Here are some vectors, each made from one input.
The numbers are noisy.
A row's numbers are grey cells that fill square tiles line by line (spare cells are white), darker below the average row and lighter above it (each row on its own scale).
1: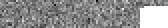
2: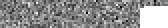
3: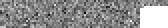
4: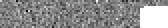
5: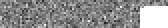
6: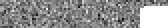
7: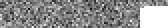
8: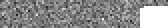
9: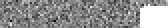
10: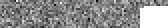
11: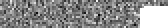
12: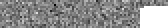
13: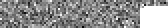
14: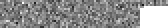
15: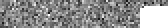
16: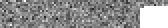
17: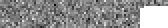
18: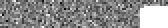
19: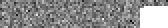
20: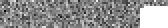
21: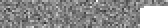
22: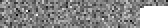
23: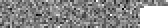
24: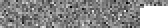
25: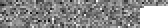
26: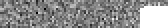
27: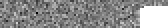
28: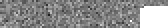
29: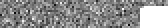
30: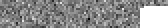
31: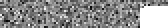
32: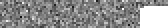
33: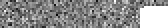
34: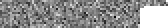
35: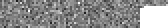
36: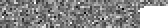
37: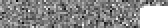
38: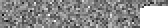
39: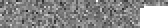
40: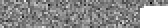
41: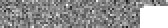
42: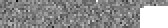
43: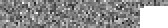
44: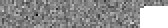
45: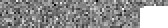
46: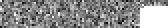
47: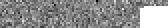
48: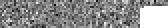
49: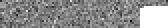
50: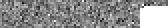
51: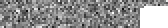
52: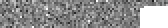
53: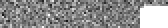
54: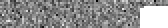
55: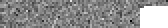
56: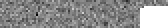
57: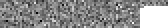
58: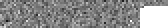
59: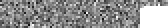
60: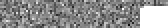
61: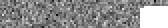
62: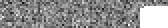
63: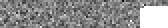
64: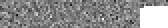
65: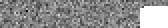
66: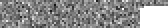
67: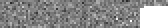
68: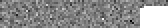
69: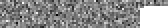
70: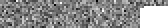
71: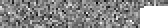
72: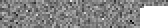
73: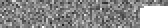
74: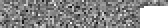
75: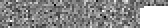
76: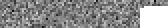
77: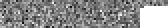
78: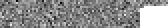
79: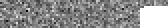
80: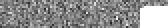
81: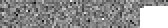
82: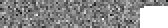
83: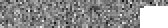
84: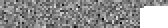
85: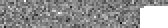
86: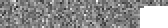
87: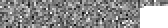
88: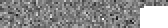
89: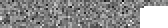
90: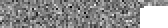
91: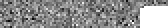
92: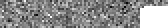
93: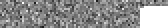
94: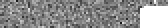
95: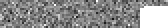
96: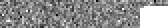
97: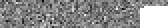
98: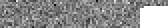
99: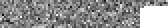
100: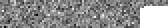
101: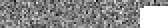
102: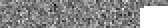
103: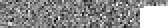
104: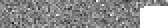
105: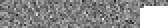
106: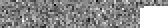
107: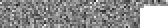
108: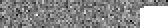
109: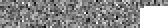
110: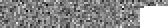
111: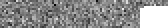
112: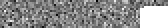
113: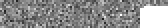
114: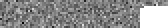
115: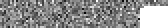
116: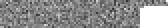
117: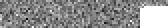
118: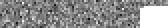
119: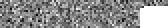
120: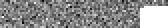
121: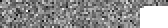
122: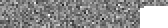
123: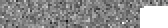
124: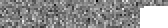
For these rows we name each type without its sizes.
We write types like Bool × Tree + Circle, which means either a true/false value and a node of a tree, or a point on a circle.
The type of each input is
Bool × Line + Label × Label × Label.
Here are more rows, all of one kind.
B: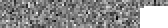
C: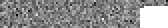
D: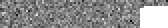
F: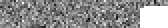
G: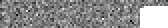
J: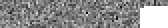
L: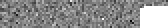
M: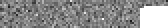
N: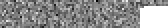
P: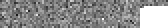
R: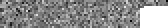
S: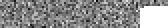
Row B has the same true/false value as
F, J, N and S.
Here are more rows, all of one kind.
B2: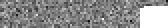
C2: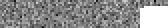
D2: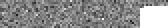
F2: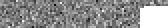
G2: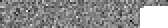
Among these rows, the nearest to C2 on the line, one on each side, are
B2 and G2.
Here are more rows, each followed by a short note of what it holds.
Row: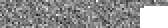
three labels
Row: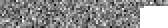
a point on a line and a true/false value
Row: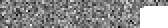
a point on a line and a true/false value
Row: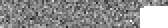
three labels
